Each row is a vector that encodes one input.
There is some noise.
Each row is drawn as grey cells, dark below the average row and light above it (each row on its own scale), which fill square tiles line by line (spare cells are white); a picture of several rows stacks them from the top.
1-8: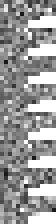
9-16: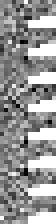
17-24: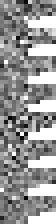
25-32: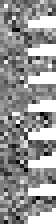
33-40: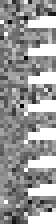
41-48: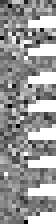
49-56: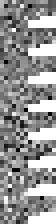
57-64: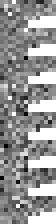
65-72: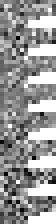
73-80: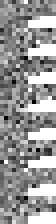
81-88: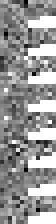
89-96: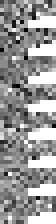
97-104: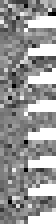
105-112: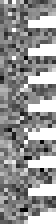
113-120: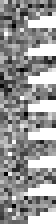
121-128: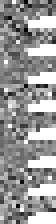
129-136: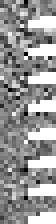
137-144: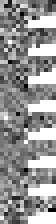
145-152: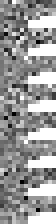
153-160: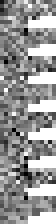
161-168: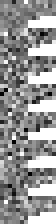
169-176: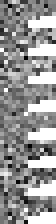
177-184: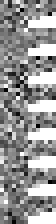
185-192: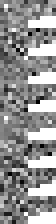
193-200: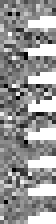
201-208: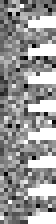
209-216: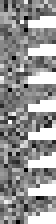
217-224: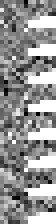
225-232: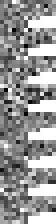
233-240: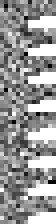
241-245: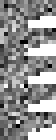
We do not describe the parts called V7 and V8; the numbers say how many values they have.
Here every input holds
a point on a 10-point line, four true/false values, a value of V7 and a value of V8.
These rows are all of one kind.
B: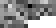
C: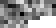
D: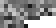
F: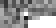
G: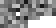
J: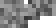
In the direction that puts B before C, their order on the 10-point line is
B, G, D, F, C, J.
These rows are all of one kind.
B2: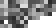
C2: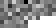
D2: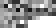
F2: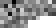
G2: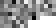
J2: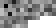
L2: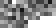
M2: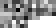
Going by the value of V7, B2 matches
C2 and D2.
